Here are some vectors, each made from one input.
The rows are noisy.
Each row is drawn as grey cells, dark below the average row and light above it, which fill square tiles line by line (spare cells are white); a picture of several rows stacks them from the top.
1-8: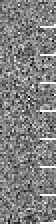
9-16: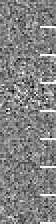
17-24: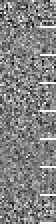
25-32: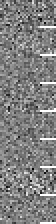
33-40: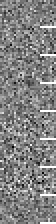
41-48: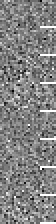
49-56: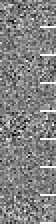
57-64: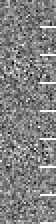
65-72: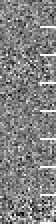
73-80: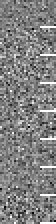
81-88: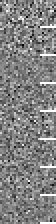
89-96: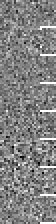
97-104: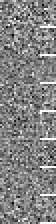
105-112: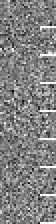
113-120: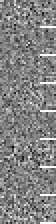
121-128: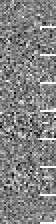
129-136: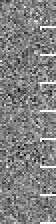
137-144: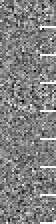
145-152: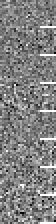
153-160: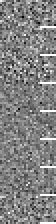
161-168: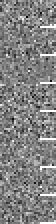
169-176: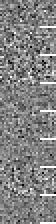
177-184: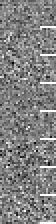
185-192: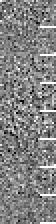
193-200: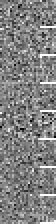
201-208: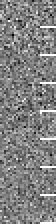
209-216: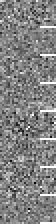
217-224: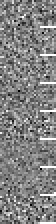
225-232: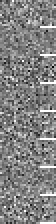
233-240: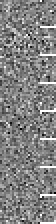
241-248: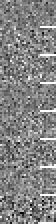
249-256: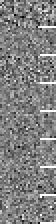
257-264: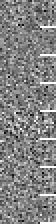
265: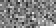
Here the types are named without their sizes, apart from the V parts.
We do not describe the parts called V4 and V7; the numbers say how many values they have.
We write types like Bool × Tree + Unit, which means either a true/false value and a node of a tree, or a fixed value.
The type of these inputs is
Circle + (Tree + Unit) × V4 × V7.
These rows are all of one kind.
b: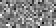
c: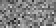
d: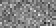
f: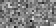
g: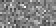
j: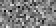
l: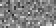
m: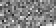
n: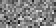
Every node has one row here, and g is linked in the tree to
d.
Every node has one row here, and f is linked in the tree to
j.
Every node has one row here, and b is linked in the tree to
c, d, j and l.
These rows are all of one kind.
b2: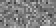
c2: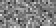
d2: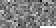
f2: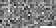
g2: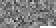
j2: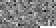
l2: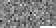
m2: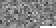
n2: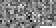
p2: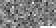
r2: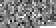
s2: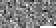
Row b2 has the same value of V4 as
c2, g2, r2 and s2.
